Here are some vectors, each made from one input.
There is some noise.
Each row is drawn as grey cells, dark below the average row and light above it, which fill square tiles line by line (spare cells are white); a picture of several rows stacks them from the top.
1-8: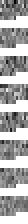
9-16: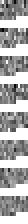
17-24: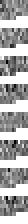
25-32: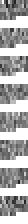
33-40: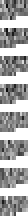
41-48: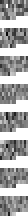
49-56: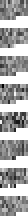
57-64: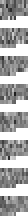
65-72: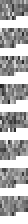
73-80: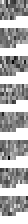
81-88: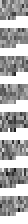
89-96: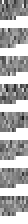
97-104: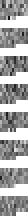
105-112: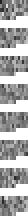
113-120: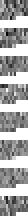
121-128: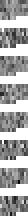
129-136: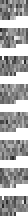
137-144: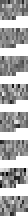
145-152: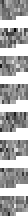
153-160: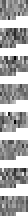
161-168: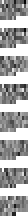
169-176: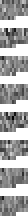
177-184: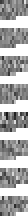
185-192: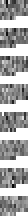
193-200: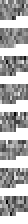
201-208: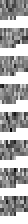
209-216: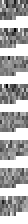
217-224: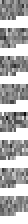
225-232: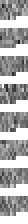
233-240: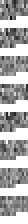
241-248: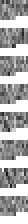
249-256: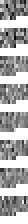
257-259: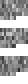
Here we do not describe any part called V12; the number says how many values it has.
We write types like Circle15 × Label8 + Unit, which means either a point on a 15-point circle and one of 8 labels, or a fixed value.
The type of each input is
List2(Line5) × V12.
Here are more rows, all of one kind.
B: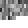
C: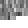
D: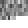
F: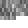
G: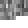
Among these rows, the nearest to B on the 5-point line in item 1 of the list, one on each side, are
F and G.
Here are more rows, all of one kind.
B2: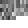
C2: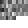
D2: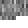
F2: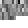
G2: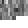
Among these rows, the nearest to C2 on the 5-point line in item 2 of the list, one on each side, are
F2 and G2.
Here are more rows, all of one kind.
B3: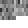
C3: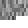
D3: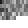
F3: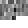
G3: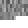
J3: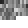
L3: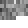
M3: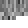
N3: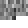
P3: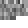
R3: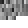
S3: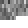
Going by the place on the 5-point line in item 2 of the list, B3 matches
C3, J3, N3 and S3.
